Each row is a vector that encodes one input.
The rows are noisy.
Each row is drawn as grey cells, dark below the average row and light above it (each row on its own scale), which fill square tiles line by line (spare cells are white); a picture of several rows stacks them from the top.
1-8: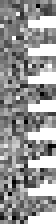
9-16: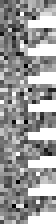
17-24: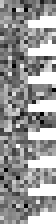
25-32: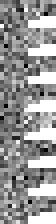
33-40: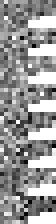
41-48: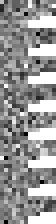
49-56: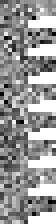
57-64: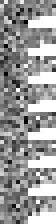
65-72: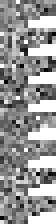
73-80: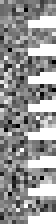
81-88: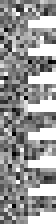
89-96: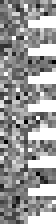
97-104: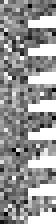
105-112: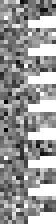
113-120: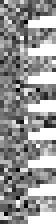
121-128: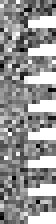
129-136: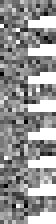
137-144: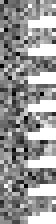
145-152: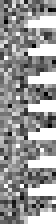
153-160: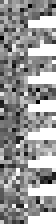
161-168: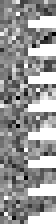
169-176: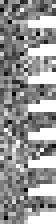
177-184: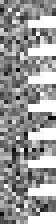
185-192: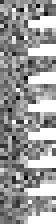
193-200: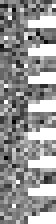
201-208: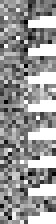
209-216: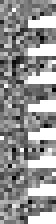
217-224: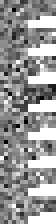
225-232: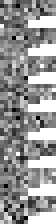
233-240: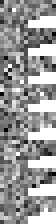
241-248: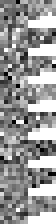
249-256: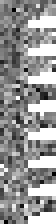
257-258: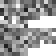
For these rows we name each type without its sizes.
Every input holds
a list of points on a line.
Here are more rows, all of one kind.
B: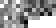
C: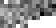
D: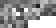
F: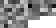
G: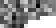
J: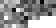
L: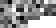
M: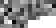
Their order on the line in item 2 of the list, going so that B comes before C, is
B, C, M, J, L, D, G, F.
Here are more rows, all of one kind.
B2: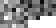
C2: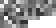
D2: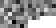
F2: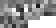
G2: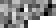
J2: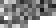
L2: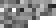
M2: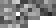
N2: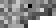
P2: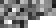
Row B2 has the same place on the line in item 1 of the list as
N2 and P2.
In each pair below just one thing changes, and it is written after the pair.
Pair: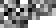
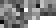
the place on the line in item 1 of the list
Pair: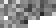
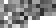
the place on the line in item 1 of the list
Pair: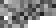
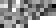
the place on the line in item 2 of the list
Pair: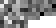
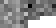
the place on the line in item 2 of the list
